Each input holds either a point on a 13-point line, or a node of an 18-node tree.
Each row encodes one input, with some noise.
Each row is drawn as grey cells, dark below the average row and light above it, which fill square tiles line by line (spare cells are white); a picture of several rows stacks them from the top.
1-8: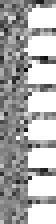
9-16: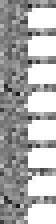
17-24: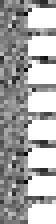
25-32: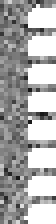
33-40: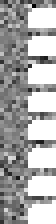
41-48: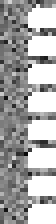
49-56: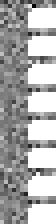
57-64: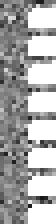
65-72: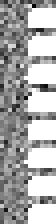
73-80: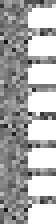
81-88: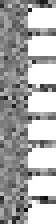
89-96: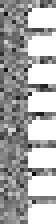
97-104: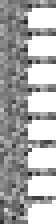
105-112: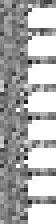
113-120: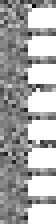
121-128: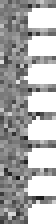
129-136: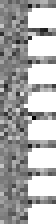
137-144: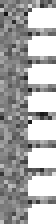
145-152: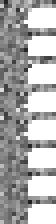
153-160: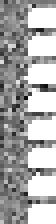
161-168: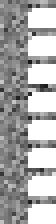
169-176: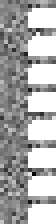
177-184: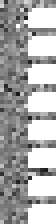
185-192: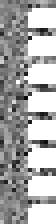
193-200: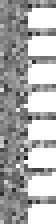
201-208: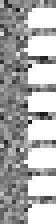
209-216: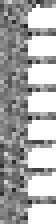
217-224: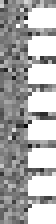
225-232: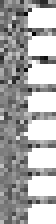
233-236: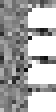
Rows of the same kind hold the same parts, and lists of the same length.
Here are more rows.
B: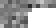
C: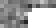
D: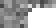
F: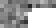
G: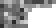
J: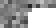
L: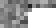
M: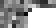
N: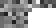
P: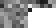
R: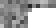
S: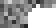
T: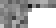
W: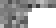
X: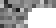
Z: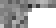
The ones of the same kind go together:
B, C, F, J, L, R, T, W, Z
D, G, M, N, P, S, X

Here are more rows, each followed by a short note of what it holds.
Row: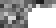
a node of an 18-node tree
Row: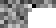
a node of an 18-node tree
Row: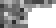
a node of an 18-node tree
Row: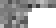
a point on a 13-point line
